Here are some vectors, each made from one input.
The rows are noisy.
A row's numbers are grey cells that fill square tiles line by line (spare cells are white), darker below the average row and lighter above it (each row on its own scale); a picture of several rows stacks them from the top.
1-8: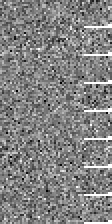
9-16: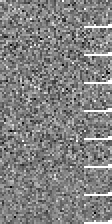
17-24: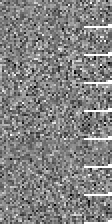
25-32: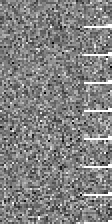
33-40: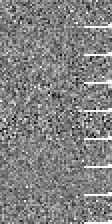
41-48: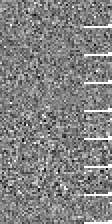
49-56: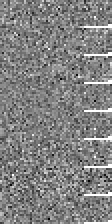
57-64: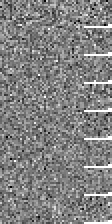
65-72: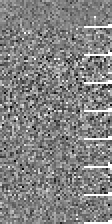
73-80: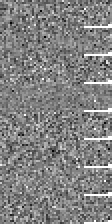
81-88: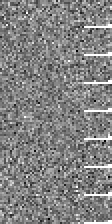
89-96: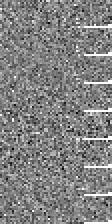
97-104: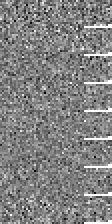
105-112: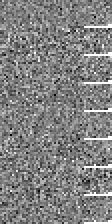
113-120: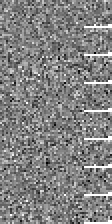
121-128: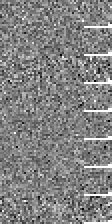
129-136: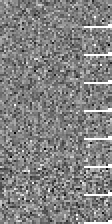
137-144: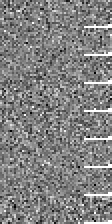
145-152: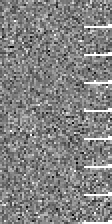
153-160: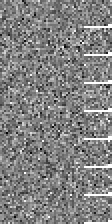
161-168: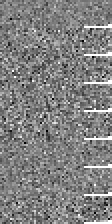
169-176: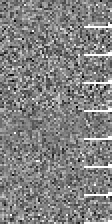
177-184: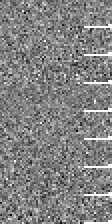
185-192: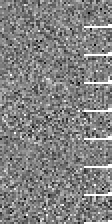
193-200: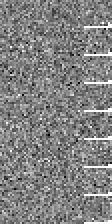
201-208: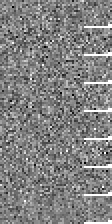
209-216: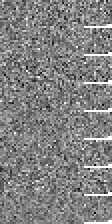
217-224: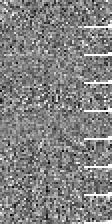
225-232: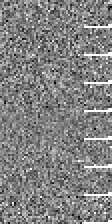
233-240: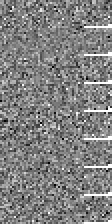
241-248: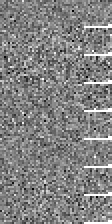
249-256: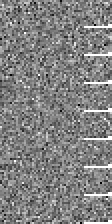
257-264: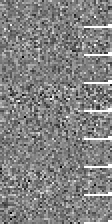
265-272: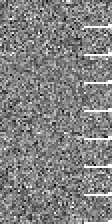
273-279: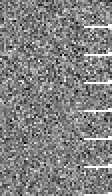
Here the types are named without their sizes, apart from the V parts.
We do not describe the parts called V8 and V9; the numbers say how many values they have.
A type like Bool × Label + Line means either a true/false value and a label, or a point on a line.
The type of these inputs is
(Circle + Line × V8) × (Line + V9).
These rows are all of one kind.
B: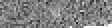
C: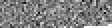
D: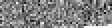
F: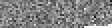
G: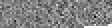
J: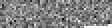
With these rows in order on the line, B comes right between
C and D.
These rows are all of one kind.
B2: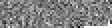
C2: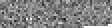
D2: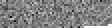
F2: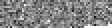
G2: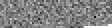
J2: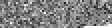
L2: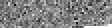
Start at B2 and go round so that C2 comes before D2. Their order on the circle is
B2, F2, L2, J2, G2, C2, D2.
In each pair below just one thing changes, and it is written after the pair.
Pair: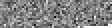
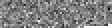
the place on the line
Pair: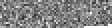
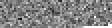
the value of V9
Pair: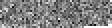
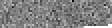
the place on the line
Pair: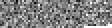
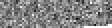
the place on the line
